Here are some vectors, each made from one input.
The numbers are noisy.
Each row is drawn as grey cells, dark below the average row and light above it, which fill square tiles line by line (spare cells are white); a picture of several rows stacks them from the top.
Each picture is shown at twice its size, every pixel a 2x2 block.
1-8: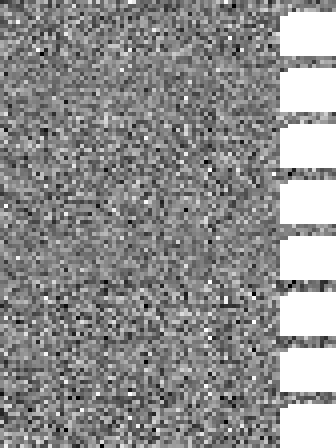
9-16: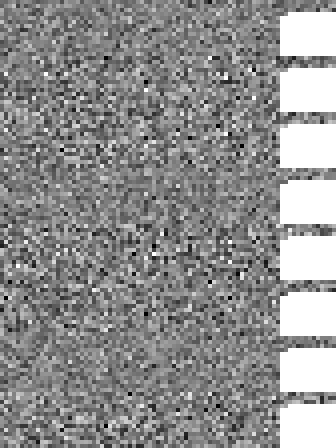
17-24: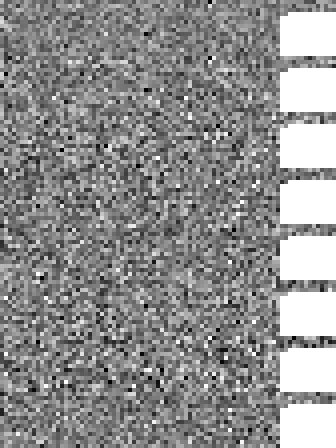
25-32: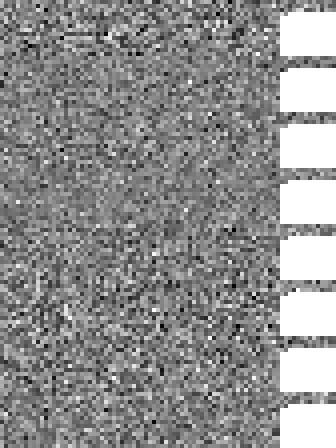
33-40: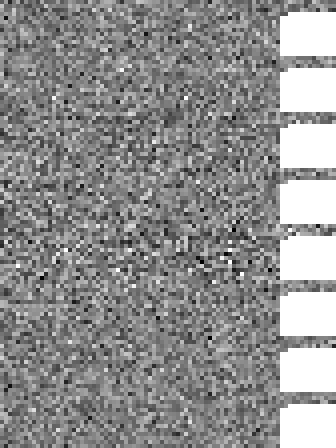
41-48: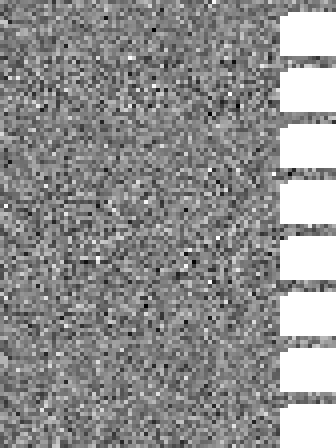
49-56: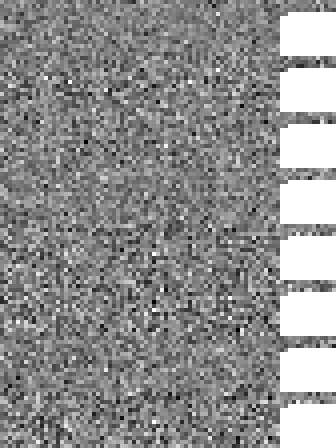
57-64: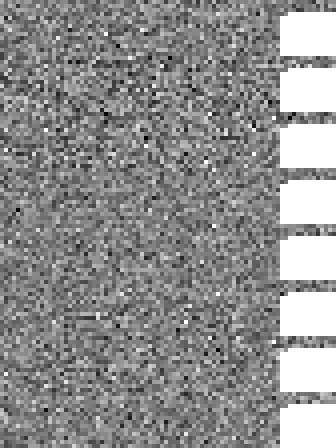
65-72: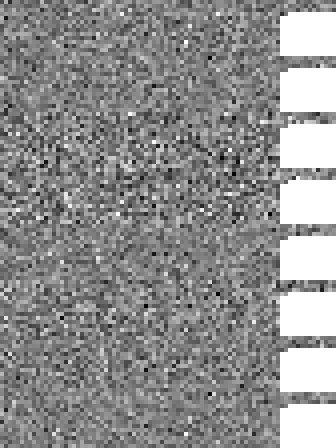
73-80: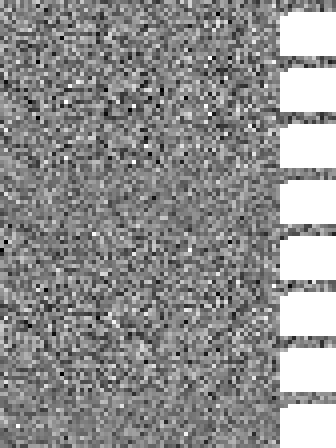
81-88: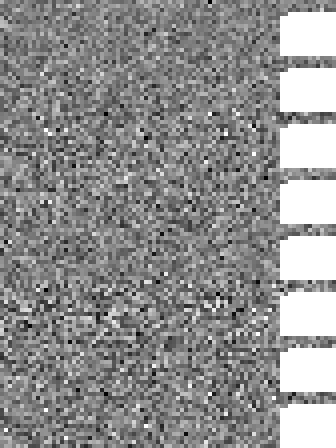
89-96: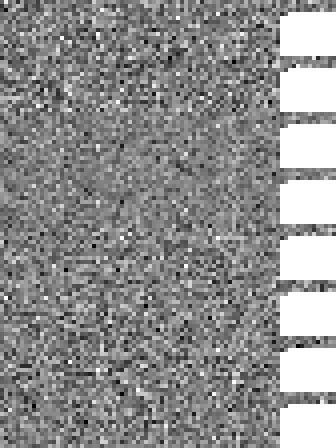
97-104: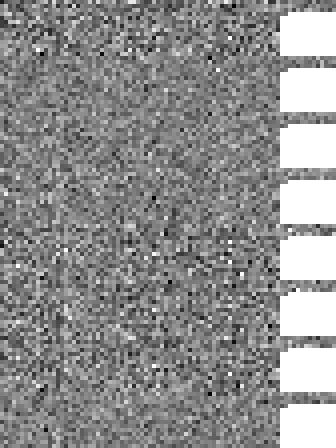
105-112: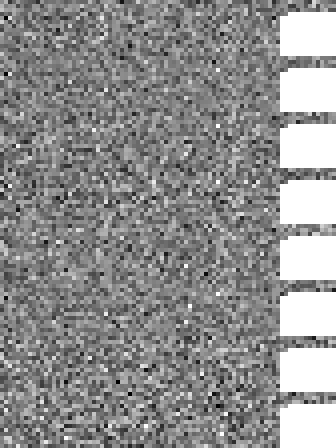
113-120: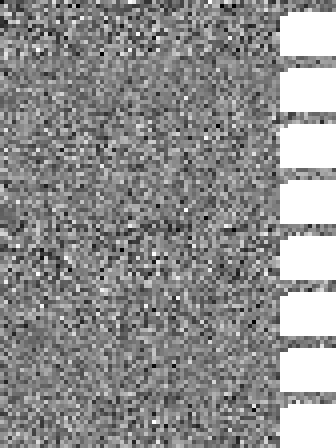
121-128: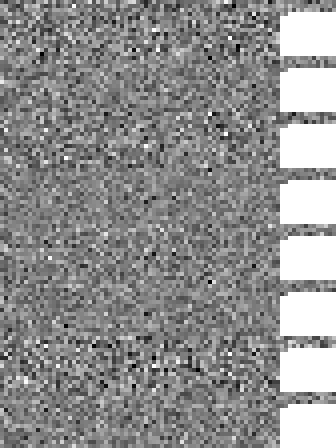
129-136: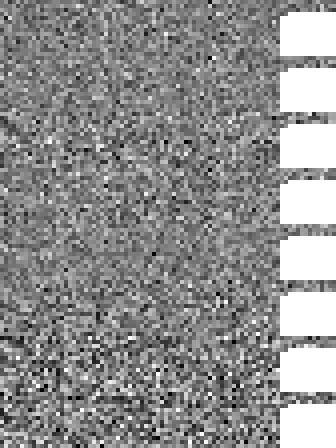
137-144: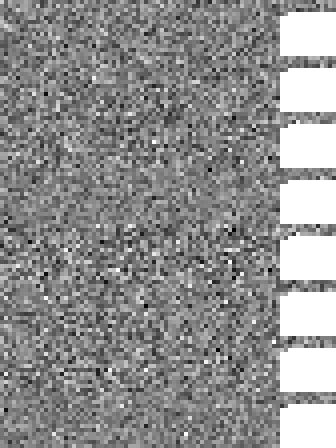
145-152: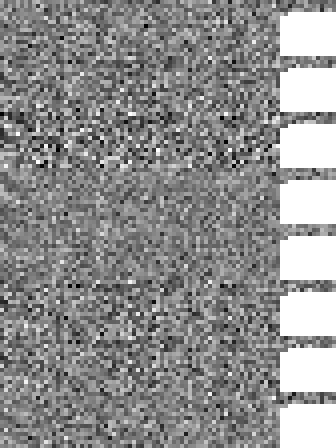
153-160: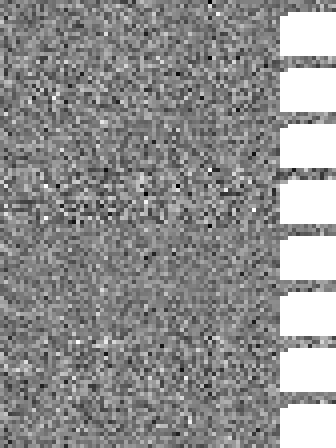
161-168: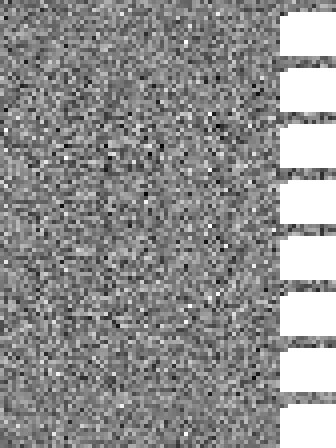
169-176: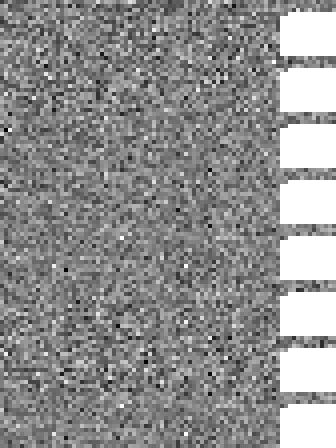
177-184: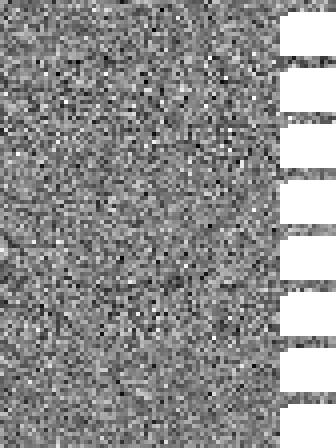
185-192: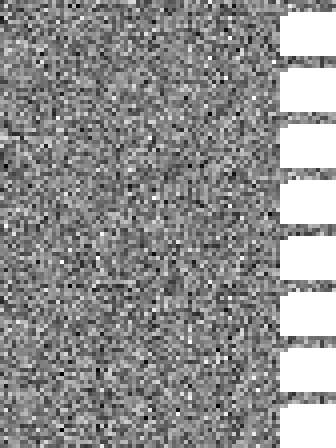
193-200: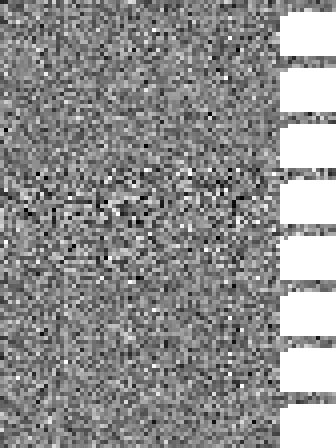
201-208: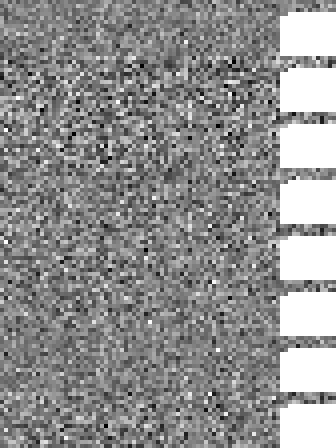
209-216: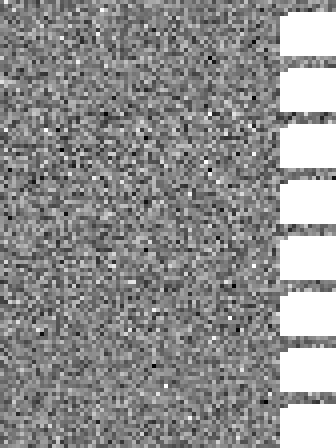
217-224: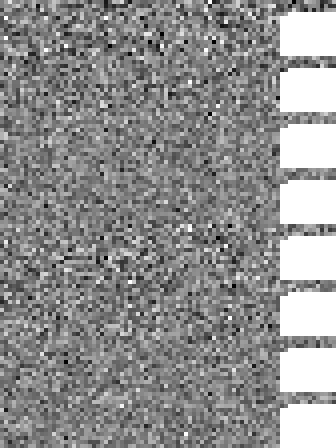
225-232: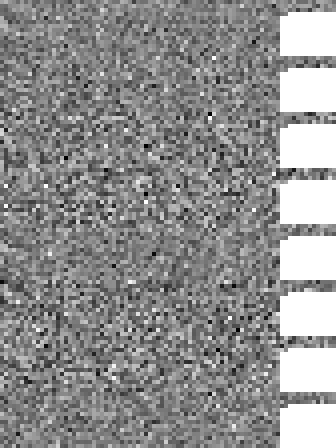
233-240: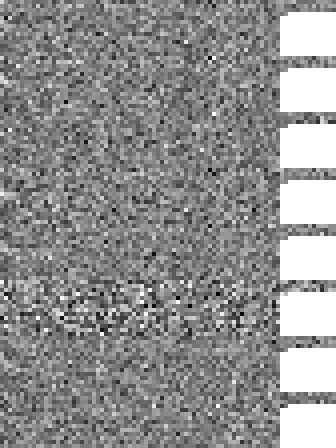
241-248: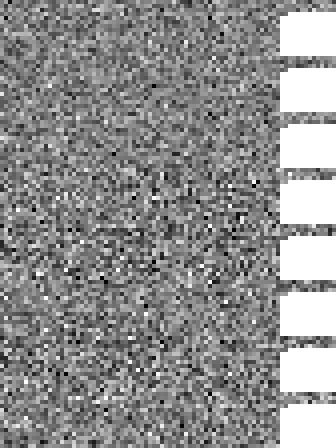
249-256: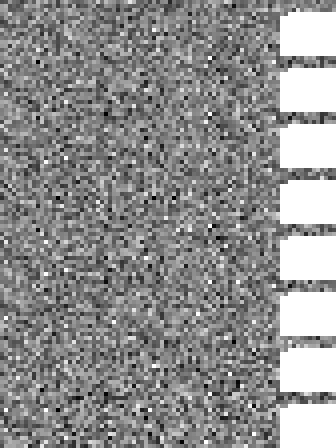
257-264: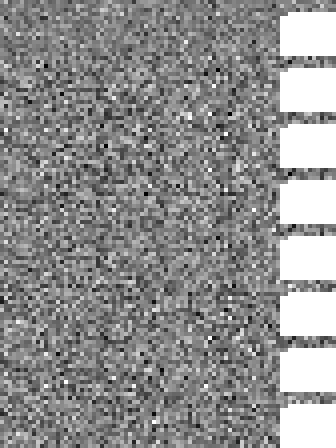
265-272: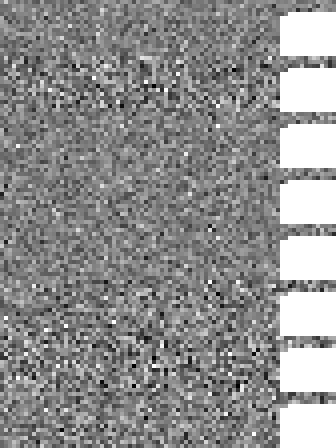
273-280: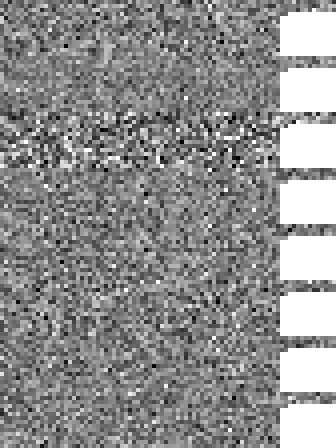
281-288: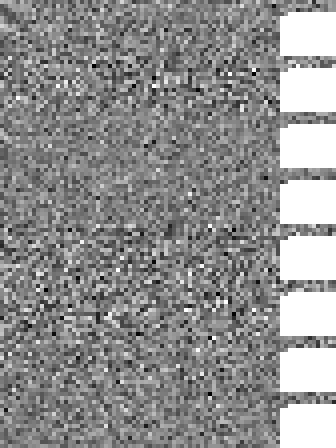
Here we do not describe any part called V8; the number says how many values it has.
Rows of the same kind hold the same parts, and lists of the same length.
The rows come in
4 kinds.
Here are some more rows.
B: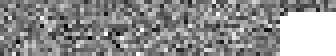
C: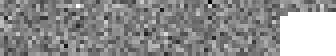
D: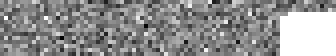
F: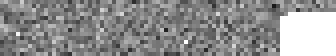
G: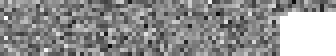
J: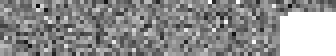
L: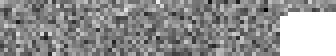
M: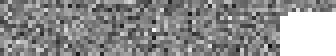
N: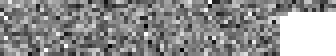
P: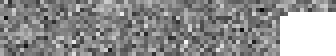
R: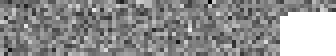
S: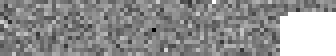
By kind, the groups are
B, C, L, R, S
D, G, J, N
F, P
M

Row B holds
a node of a 13-node tree and a value of V8.
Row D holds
a point on an 11-point circle.
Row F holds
a value of V8.
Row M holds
a point on a 10-point line.
